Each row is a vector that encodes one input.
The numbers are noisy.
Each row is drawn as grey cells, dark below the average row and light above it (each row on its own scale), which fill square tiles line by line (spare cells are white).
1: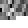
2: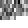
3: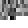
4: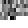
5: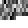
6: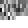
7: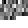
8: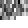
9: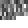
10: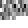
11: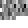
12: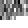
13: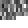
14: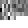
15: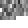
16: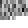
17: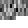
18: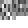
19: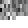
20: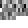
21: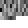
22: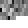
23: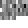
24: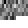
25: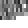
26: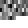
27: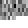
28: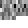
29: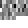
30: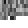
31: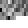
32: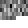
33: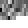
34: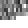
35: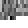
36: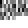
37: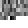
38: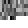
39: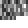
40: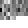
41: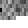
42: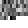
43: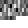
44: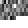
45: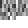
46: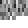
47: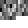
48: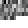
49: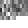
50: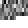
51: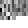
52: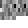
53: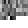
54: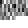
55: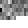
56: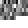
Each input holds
a point on a 7-point line and a true/false value.
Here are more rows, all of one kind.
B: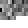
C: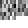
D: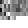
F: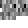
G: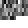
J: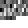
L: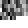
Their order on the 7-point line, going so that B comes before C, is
L, G, J, B, D, C, F.
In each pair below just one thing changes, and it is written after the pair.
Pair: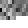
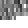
the true/false value
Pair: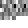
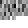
the place on the 7-point line
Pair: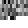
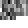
the true/false value
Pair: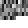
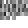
the place on the 7-point line
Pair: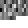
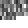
the true/false value
